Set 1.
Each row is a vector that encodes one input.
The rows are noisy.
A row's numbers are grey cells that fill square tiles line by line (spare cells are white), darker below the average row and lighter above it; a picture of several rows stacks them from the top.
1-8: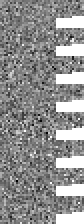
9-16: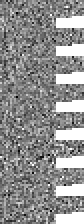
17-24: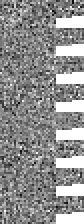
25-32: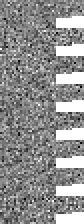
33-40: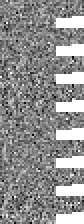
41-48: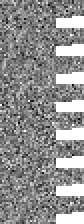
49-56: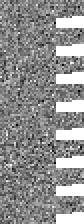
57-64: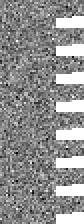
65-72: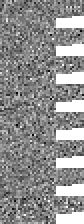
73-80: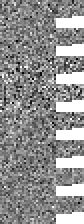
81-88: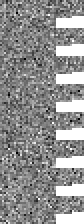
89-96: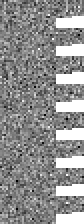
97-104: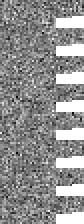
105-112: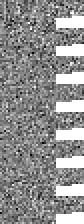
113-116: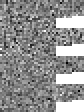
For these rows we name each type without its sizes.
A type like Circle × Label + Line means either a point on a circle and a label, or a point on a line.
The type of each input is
Label + Tree × Tree.
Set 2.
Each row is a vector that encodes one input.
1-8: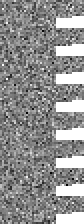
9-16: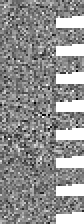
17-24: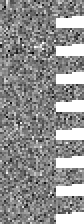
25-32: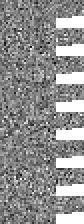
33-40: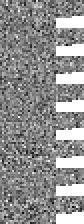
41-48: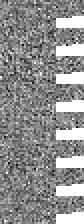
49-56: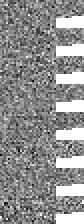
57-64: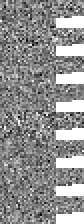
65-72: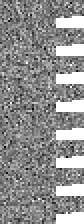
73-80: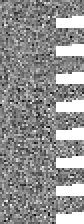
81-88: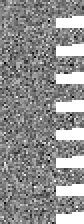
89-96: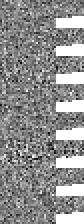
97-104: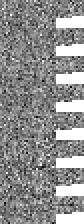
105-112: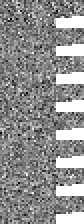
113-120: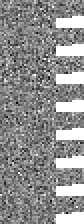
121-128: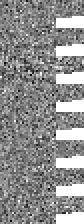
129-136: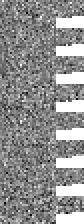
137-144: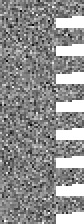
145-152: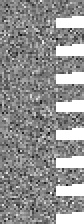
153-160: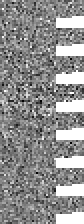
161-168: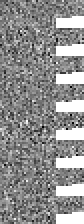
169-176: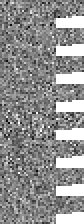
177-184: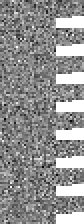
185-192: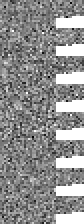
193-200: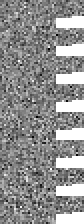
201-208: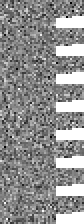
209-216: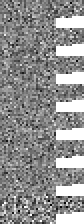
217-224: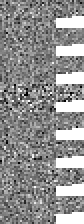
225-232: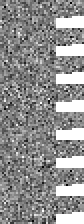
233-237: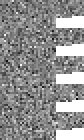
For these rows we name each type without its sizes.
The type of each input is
Label × (Line × Line + Tree).
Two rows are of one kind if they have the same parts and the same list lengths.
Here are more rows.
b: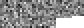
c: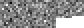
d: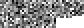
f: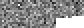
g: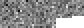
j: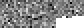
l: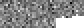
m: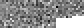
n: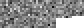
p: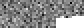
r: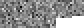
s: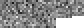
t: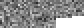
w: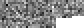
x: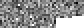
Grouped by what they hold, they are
b, g, j, l, m, p, s, t, w
c, d, f, n, r, x

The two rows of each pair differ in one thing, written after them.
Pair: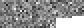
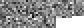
the node of the tree
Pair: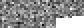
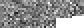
the label
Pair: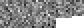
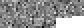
the label
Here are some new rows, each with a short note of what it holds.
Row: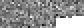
a label and a node of a tree
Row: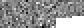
a label and a node of a tree
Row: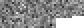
a label and a point on each of two lines
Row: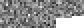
a label and a node of a tree
